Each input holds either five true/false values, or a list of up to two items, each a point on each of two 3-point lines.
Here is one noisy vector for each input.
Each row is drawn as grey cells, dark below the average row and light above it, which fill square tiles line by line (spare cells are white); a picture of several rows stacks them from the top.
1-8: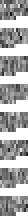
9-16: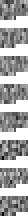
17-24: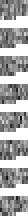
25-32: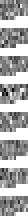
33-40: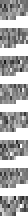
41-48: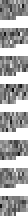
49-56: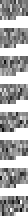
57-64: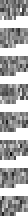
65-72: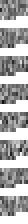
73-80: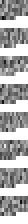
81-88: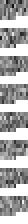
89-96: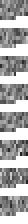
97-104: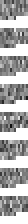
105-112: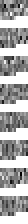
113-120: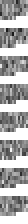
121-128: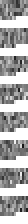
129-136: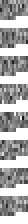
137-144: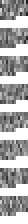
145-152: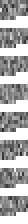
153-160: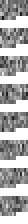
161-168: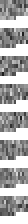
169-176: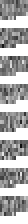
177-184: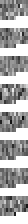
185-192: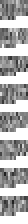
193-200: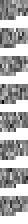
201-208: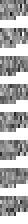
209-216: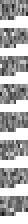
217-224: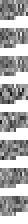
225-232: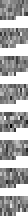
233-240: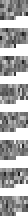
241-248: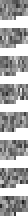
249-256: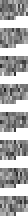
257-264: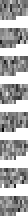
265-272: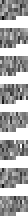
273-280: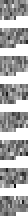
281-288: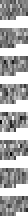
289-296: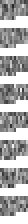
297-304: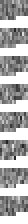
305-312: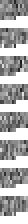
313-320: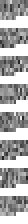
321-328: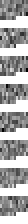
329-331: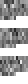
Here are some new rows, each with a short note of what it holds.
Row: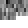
the empty list
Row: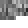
five true/false values
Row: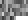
a list of one item
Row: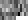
five true/false values
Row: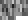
five true/false values
